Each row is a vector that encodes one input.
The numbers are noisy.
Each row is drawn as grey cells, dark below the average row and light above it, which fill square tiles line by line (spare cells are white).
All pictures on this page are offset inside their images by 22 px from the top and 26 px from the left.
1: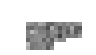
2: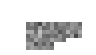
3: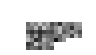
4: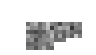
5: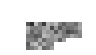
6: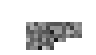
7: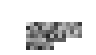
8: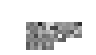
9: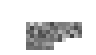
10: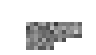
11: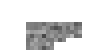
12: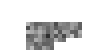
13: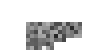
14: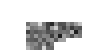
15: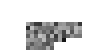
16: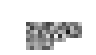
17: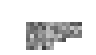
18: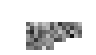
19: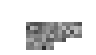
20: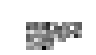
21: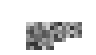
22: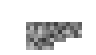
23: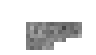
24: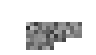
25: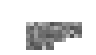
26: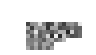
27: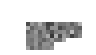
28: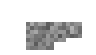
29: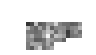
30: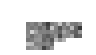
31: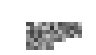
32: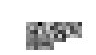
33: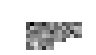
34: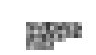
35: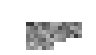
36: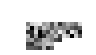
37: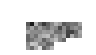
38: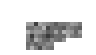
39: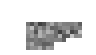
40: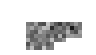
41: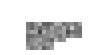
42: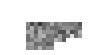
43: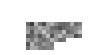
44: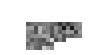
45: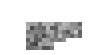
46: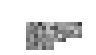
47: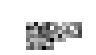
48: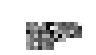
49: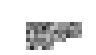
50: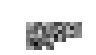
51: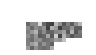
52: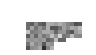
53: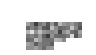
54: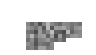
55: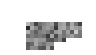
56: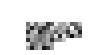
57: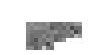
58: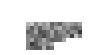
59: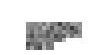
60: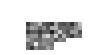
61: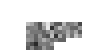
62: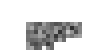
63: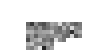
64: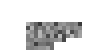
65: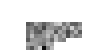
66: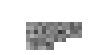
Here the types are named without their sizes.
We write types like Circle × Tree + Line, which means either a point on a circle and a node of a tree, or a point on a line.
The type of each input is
Bool × Line.
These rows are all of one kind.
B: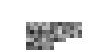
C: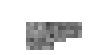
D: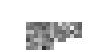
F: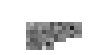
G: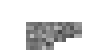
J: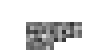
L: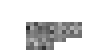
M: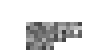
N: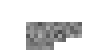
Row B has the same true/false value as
J, L and M.
